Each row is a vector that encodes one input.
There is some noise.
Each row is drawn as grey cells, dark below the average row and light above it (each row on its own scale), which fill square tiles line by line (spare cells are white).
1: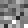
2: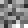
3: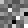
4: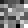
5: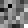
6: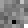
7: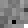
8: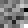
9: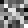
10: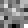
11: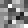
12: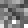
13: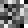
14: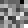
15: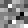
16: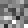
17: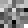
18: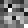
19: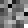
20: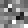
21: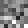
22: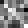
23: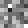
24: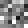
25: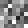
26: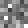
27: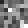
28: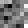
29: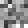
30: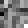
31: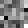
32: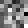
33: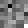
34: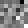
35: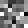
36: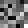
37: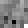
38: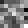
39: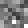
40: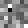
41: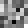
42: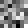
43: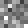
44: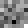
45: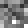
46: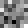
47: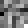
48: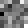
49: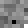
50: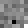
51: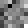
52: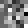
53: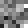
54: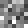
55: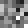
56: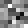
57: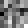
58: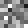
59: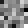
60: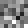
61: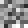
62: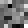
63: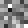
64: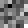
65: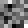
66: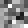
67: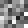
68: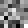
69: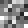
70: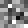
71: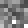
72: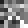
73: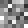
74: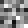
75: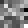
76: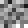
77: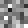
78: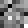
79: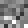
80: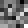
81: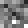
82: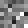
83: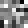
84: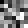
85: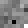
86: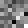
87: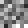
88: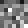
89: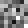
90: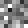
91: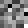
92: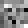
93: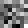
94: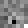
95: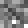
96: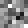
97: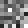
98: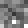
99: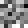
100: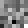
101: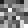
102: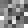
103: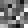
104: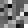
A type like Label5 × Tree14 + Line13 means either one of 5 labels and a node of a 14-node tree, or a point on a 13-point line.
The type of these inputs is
Label6 × (Line3 × Line8 + Unit).
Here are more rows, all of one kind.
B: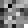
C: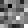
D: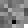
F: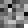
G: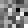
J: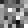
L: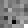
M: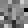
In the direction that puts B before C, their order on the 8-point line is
J, G, M, F, B, D, L, C.
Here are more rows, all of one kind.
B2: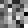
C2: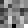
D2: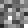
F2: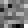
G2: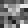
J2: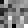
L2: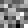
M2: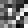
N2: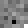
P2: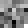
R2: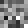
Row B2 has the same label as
C2, D2 and J2.
